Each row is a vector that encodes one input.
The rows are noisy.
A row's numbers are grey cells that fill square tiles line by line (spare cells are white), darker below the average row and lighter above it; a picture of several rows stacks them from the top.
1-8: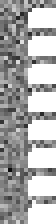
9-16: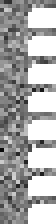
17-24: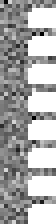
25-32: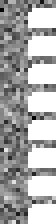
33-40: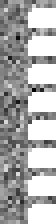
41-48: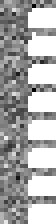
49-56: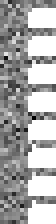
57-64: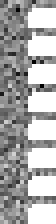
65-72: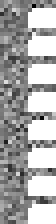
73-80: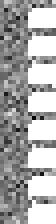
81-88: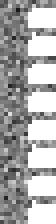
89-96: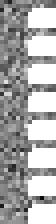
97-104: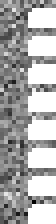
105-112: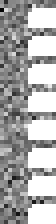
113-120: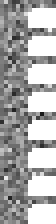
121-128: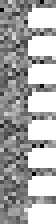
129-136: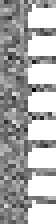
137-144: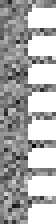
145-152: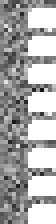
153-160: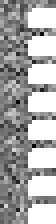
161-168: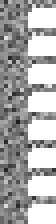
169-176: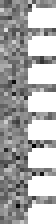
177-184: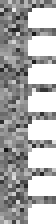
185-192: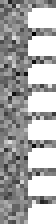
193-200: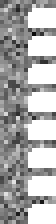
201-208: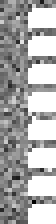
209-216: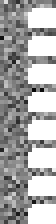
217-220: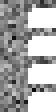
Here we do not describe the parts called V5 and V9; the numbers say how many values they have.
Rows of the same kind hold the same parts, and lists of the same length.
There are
3 kinds of row.
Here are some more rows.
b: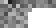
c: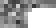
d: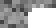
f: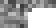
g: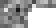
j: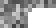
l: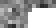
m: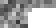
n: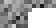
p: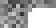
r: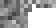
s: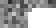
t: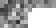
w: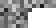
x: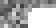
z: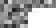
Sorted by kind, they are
b, c, f, j, m, p, s, t, x
d, g, l, r, z
n, w

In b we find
a true/false value and a value of V5.
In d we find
a node of an 8-node tree and a value of V9.
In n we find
one of 7 labels.
